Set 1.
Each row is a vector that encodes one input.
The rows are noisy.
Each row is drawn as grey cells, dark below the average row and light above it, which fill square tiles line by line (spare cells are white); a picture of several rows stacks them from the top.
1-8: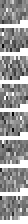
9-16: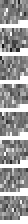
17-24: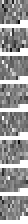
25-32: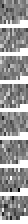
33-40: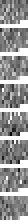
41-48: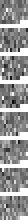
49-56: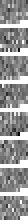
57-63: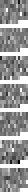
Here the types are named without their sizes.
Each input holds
a label and a point on a line.
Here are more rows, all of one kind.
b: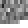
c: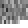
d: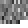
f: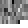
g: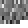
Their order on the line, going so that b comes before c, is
g, d, f, b, c.
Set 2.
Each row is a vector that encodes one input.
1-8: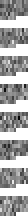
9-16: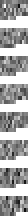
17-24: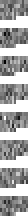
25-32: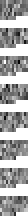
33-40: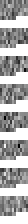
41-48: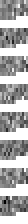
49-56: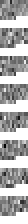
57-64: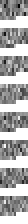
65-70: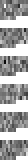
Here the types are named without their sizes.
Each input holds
a point on each of two lines and a true/false value.
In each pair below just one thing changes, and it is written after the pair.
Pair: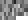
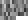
the place on one of the two lines
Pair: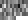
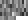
the true/false value
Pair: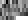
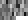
the true/false value
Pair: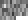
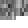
the true/false value
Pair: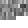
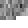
the true/false value
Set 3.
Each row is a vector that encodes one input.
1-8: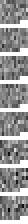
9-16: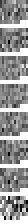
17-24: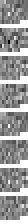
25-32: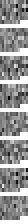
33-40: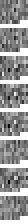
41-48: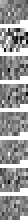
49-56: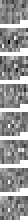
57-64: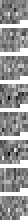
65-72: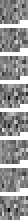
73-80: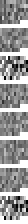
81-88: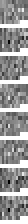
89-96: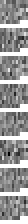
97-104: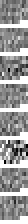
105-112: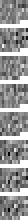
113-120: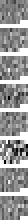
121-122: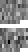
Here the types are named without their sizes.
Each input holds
a list of points on a line.
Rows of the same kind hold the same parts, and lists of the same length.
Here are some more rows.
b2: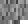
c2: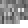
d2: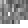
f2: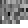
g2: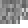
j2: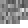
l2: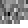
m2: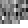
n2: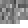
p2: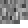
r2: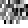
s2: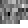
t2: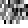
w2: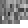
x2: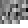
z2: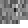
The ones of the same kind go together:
b2, c2, d2, g2, j2, n2, p2, z2
f2, l2, m2, s2, w2, x2
r2, t2

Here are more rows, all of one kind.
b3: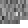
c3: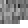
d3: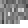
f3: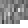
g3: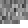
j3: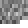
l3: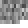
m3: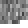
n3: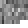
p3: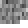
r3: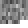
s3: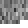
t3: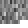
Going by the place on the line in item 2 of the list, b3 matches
c3, m3, n3 and p3.
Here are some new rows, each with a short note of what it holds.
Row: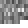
a list of two items
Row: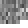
a list of two items
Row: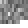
a list of two items
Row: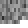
a list of two items
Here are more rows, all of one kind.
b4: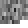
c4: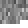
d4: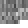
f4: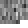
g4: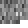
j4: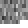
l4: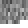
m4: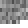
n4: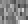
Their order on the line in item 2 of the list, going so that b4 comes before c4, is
m4, g4, b4, d4, l4, c4, f4, j4, n4.
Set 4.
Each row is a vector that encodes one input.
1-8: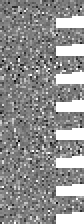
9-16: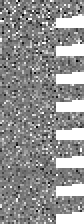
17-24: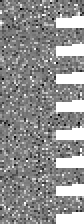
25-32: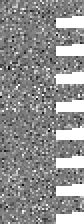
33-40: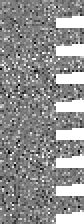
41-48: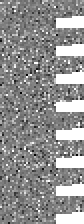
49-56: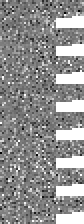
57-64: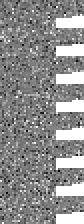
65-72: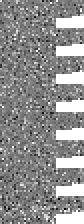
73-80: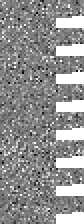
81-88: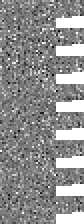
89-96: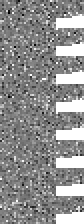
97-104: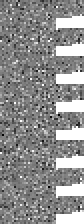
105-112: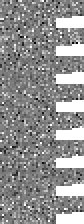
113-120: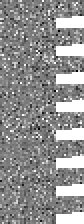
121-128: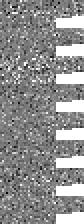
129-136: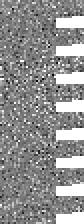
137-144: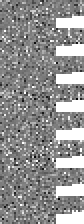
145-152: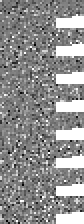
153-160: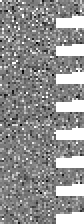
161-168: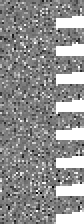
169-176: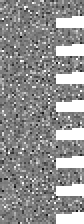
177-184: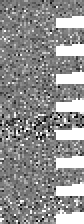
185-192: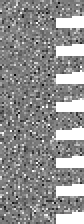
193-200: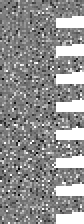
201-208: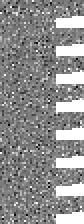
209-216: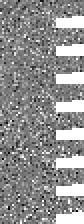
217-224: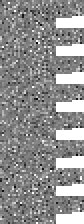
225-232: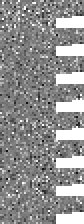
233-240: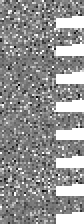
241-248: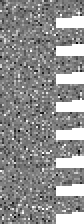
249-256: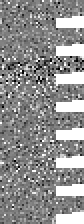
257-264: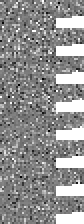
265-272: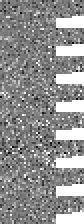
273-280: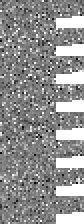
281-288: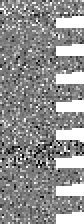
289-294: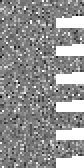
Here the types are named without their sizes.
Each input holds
either a point on a circle and a true/false value, or a fixed value.
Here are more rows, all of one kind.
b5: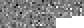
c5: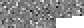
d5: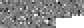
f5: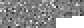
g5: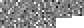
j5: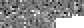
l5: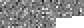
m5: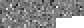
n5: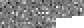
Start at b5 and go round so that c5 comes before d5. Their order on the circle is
b5, m5, j5, g5, c5, d5, f5, l5, n5.
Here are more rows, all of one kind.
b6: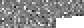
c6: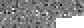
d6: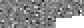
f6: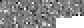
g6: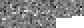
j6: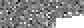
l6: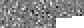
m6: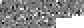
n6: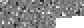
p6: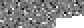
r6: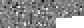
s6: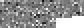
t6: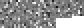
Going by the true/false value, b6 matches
f6, l6 and t6.
